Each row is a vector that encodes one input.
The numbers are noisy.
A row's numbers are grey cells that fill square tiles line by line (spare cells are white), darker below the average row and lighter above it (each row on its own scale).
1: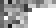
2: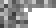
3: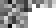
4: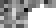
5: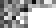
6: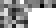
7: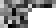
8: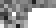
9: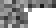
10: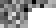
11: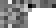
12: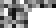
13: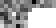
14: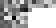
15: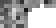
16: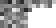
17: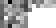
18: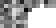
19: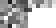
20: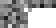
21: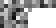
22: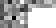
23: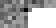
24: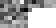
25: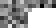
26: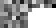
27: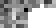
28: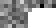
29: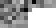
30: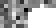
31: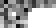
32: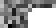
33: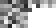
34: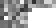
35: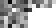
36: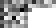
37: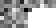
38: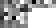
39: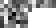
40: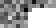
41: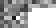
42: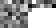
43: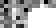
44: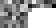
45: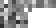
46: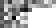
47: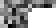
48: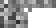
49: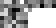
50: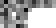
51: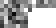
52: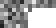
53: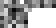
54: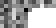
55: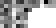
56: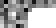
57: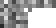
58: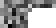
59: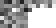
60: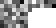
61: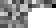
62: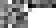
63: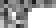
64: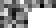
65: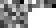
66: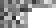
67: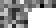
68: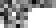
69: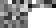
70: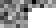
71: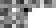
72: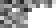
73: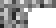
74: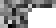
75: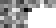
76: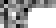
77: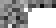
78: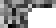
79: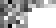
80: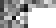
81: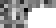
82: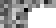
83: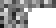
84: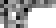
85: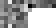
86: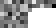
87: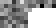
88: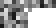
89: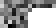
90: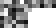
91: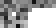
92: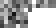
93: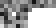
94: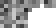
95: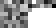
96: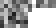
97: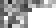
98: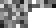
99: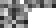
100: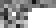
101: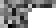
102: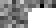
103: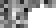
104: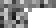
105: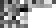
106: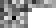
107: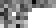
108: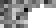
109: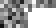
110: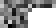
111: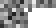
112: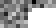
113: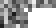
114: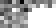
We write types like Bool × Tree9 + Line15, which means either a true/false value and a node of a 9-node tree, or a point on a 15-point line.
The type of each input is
Bool × Circle10 + Unit.
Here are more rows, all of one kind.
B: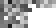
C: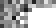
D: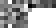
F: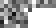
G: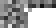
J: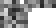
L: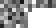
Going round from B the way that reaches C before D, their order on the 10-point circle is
B, C, J, G, D, L, F.
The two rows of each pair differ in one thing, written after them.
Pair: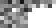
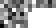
the true/false value
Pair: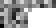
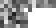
the place on the 10-point circle
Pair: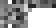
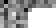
the true/false value
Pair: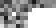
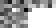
the place on the 10-point circle
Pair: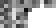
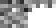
the place on the 10-point circle
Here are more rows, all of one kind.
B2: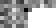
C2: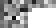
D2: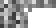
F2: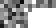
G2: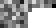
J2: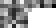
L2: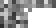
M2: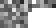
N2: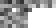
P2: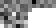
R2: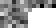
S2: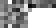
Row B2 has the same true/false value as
C2, N2 and P2.
